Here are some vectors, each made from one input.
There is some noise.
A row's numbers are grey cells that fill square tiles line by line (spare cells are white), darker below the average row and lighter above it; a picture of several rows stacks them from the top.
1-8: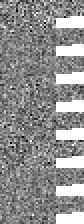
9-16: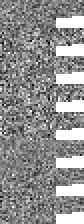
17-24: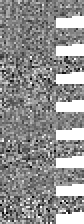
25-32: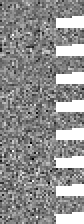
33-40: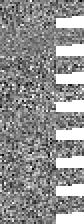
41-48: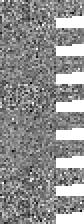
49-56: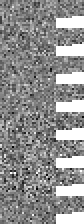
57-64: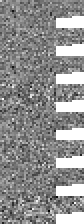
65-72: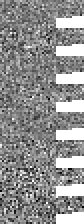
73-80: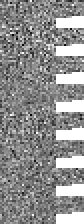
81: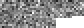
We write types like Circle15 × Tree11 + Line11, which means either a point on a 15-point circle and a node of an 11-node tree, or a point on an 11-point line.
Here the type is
Bool × List2(Line4) + Line5.
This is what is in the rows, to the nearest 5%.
About 30% of them hold a point on a 5-point line. The rest hold a true/false value, together with a list of up to two points on a 4-point line.
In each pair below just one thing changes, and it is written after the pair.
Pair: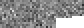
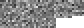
the place on the 4-point line in item 1 of the list
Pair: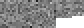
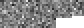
the place on the 4-point line in item 1 of the list
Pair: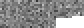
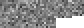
the true/false value
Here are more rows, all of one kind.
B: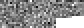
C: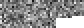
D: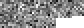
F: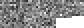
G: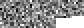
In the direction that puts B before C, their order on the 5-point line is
G, B, F, C, D.
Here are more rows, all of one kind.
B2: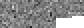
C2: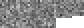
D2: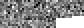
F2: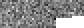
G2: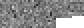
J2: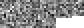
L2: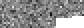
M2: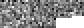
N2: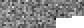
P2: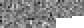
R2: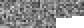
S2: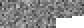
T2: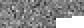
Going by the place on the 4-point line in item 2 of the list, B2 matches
G2 and L2.
